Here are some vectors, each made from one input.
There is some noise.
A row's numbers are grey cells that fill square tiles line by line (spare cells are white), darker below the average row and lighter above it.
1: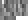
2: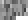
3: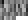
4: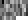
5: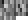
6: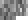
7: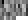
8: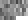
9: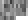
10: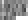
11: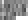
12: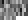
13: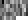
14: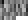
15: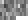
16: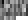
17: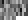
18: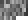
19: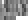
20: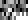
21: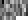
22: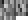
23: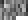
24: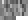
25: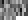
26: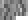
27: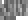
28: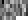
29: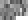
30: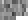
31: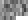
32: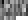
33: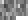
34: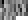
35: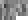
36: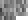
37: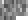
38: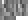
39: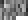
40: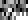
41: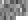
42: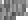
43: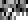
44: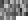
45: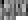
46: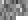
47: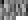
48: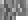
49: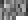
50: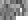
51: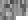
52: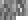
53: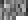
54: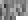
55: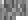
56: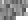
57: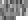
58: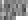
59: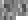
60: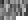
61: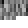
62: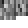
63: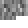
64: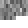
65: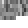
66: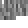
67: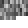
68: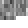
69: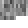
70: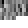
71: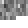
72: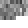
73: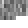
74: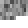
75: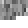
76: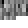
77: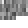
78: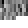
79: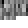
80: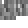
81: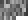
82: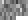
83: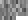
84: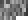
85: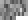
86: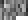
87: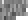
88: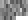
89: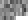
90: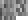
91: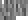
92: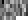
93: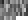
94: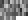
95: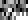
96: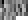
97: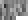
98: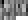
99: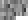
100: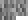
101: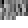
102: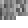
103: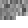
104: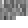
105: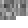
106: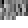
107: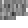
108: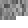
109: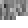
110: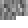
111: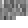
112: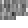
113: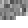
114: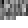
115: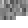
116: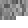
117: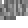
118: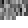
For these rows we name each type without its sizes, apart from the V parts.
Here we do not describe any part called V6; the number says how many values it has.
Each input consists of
a list of items, each a true/false value and a value of V6.
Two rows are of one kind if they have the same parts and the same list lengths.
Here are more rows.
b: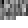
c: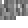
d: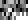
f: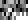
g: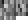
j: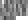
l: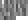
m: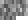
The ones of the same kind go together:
b, g
c, j, l, m
d, f

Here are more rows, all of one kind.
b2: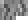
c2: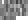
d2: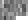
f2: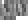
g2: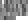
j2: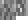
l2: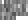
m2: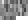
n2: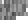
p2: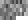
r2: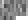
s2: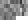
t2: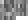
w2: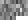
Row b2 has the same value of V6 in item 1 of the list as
j2, p2, s2 and w2.
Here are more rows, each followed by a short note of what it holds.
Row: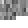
a list of two items
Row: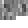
a list of two items
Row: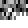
the empty list
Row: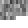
a list of two items
